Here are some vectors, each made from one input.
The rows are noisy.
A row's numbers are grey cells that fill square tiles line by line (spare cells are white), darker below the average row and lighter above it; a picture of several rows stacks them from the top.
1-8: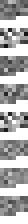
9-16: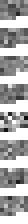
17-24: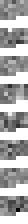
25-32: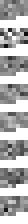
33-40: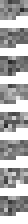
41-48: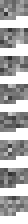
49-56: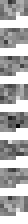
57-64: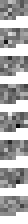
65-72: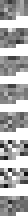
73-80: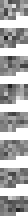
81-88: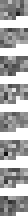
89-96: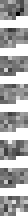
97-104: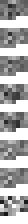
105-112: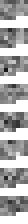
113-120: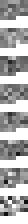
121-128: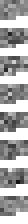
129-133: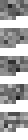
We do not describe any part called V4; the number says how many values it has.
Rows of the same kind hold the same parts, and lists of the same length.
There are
4 kinds of row.
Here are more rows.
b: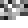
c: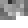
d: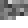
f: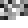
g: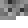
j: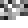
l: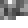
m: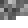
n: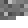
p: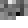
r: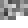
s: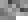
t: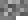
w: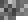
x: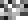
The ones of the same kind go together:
b, f, j, x
c, d, n, t
g, p, s
l, m, r, w

